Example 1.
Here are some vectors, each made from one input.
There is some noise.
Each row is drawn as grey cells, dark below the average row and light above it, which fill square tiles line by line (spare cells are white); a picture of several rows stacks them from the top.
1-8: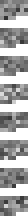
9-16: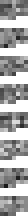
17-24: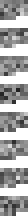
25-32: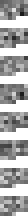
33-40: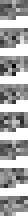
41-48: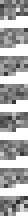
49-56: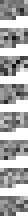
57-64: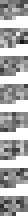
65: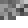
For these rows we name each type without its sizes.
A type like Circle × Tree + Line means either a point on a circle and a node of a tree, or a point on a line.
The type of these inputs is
Bool × Bool × Bool × Bool.
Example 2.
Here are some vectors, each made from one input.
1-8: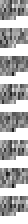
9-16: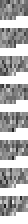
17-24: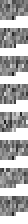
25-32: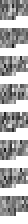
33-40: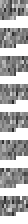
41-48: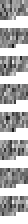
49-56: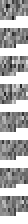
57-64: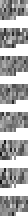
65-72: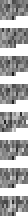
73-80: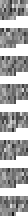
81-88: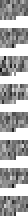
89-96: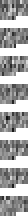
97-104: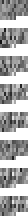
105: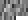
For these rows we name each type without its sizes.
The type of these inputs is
Line × Line.
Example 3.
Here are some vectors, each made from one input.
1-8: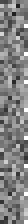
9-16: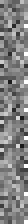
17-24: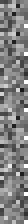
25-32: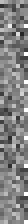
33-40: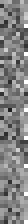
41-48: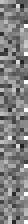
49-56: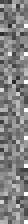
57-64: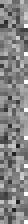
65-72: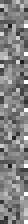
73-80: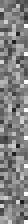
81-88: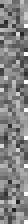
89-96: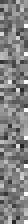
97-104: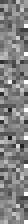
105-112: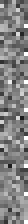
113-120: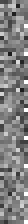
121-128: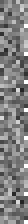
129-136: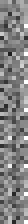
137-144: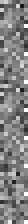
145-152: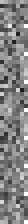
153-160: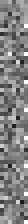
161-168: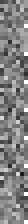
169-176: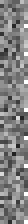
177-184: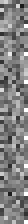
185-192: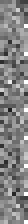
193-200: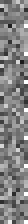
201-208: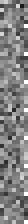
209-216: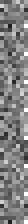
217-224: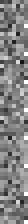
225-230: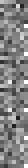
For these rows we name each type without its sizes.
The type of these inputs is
Circle.
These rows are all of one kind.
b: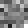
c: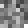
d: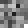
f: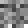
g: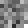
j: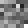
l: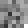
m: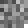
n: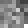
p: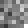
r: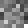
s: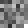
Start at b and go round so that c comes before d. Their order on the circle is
b, m, p, l, g, f, j, r, n, c, d, s.
